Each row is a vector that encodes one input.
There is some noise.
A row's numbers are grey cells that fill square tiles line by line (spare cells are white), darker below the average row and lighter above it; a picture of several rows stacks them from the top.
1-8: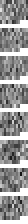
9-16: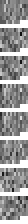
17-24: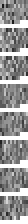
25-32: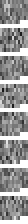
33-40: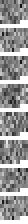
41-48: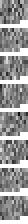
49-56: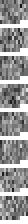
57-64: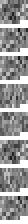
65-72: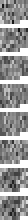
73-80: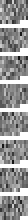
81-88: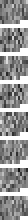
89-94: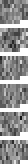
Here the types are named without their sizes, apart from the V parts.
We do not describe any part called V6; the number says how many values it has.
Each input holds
either a label and a true/false value, or a value of V6.
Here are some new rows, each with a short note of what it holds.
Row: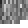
a label and a true/false value
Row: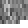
a label and a true/false value
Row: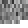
a label and a true/false value
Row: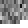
a value of V6
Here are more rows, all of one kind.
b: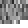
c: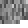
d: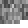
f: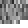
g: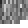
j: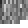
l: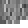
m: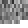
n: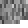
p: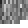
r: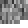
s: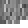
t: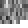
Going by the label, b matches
f and t.
